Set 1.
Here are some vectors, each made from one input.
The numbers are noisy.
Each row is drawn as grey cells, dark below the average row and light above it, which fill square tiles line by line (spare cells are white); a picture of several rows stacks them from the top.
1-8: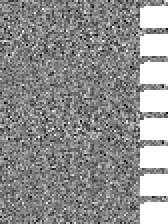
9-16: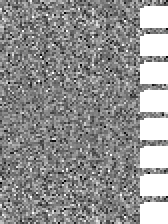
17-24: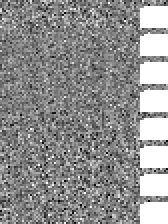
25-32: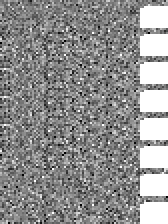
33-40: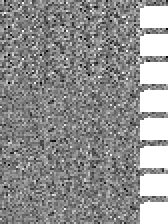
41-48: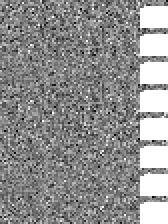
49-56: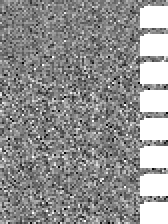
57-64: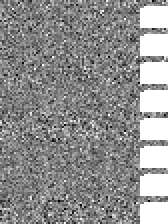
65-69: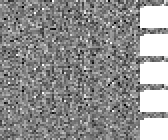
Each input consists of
either a point on a 10-point circle, or a node of a 9-node tree.
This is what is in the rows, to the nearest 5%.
About 40% of them hold a point on a 10-point circle. The rest hold a node of a 9-node tree.
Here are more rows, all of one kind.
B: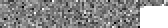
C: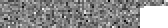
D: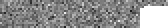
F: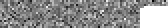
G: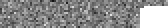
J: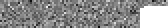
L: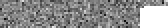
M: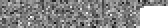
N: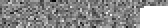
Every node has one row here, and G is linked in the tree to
D, L and N.
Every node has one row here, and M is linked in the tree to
N.
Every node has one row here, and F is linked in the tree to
J.
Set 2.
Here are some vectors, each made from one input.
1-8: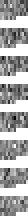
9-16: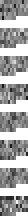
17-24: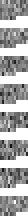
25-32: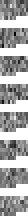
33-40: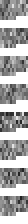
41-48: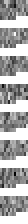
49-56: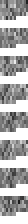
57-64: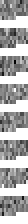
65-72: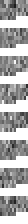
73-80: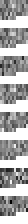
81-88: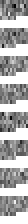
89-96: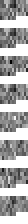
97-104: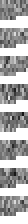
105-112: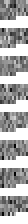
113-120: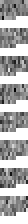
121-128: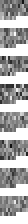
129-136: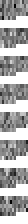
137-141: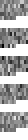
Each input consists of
a list of up to two points on a 6-point line.
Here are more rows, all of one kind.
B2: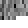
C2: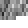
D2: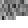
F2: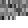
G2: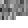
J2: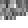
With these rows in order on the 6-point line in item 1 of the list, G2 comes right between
D2 and J2.
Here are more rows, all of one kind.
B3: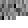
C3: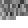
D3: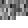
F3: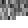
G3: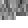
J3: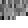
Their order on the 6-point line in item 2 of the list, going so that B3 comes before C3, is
J3, B3, G3, C3, F3, D3.
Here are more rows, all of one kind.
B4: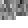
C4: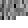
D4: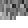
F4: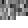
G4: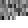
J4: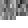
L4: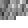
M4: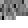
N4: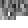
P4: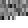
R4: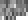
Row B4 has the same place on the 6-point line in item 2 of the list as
G4 and P4.
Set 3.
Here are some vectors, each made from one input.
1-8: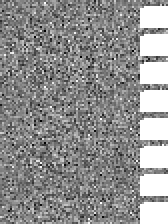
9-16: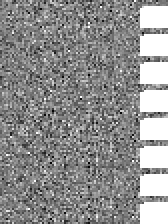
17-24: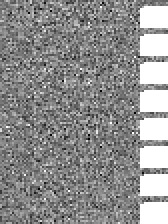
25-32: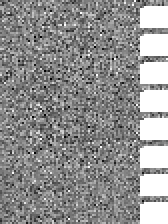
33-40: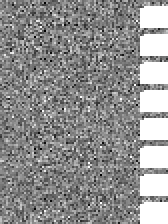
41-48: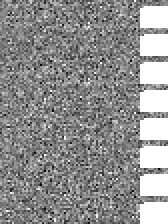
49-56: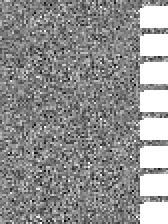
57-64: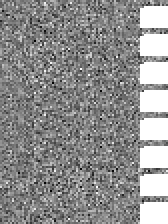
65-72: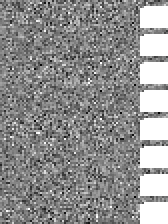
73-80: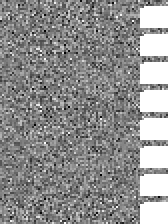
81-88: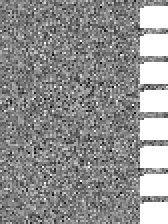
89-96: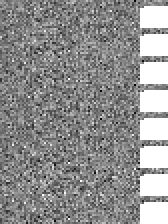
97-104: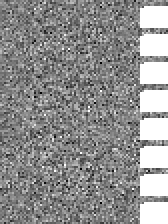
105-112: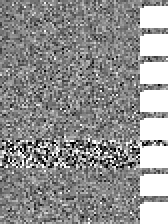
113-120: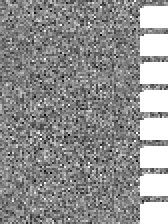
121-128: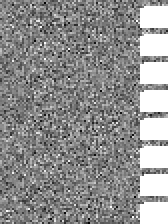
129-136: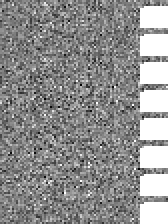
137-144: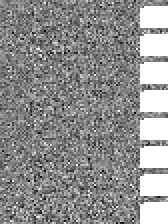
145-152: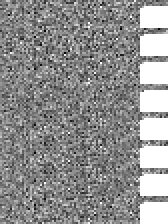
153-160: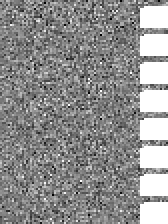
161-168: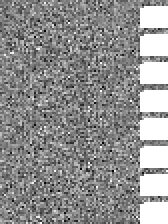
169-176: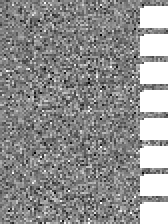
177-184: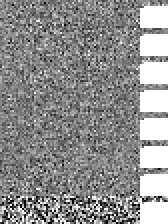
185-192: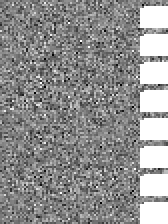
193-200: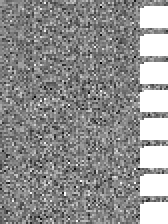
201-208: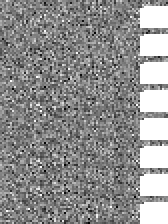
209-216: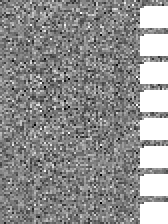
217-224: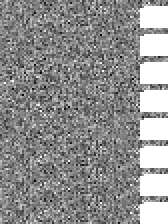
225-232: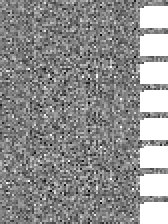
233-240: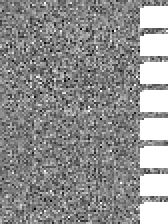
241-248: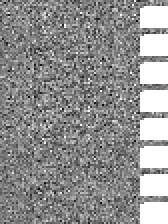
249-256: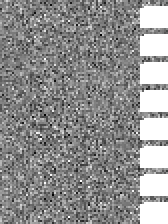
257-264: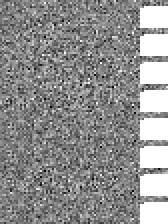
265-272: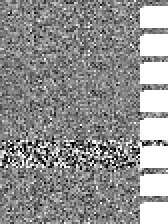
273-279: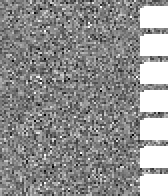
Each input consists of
a list of up to two points on a 5-point circle.
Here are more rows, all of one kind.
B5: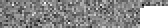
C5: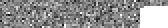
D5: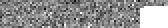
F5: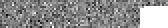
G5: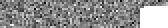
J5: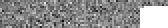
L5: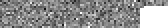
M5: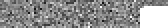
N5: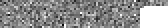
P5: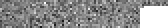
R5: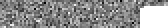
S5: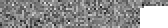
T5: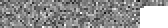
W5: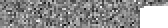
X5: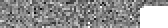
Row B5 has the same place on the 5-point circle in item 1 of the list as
F5, J5, P5 and S5.
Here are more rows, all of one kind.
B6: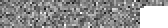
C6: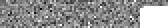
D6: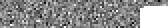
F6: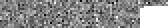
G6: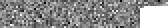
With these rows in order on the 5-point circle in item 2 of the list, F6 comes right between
C6 and D6.
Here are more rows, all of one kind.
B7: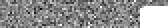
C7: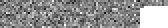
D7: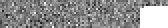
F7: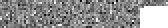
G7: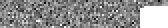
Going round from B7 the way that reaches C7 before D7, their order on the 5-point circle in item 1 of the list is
B7, C7, D7, F7, G7.
